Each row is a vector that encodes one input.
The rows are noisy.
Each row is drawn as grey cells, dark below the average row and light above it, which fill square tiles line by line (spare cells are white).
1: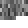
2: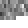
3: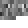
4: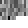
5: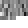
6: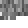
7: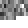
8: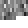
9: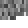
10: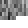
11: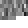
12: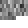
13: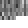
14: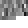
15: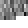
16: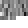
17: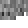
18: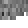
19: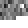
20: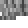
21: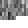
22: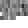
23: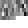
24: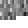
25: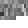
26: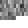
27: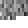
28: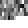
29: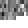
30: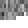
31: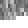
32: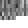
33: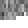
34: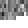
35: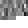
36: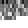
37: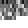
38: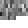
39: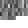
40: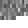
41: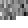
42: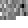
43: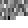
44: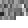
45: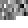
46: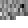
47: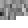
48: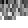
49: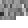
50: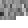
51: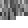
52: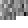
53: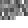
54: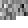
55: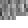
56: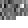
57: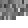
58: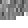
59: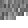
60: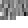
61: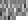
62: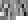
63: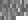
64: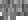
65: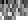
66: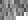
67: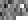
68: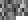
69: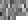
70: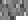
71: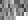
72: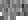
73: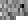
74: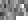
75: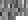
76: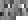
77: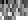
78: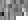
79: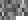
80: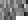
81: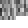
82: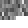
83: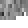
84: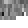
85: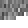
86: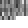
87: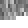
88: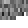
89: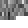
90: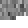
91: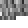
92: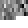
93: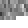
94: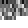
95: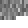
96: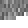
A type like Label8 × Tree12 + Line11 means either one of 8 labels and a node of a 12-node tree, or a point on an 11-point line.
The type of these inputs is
List2(Circle10).
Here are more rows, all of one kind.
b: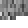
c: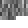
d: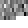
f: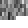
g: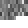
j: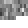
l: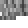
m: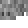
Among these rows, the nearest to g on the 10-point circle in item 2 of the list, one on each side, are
b and c.
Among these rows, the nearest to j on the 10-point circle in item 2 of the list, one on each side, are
c and f.
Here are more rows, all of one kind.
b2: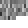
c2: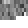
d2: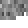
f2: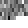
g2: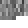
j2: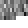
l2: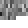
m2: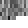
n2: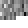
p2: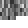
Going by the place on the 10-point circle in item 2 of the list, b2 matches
g2, m2, n2 and p2.
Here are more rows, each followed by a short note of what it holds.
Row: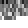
the empty list
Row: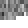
a list of one item
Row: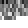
the empty list
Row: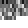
the empty list
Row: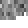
a list of two items
